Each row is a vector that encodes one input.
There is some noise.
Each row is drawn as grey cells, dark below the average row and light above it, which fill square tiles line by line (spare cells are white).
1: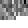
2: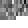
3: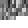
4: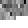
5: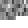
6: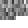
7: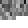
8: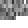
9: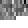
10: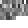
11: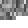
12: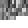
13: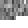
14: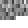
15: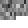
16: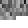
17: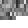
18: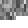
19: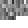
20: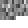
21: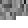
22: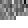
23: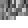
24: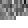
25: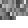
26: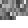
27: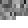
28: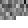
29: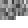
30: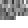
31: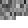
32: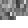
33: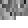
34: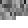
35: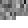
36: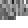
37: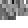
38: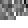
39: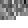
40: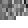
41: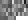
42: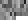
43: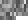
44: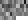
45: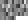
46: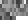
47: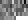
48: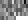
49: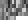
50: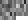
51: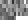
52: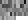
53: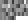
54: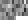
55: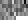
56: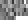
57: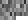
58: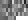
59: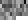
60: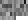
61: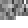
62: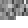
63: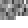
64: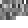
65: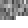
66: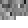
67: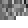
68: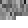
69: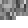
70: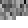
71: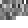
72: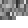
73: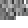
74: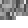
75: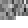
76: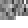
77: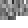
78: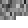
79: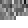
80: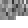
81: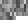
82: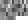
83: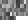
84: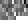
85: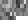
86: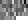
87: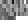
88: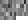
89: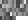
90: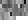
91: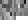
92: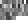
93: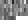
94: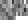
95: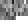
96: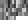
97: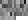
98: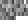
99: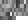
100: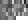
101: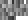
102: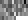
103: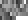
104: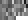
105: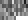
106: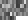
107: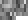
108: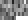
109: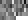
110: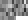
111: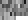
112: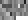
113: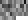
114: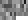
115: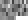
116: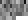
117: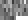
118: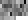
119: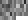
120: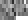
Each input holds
a true/false value, together with a list of up to two points on a 9-point line.
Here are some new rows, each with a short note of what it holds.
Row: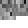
a true/false value, together with a list of two items
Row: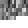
a true/false value, together with the empty list
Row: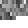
a true/false value, together with a list of one item
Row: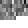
a true/false value, together with a list of one item
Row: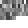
a true/false value, together with the empty list
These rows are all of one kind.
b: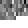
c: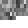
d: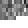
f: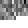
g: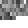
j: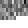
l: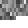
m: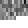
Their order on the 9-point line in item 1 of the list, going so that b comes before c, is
d, g, l, b, c, m, j, f.
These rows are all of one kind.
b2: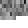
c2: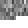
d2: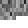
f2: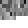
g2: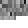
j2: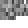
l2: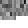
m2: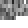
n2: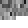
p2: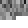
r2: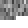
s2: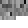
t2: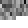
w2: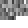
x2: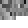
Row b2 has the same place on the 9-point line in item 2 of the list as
d2, m2, p2 and r2.
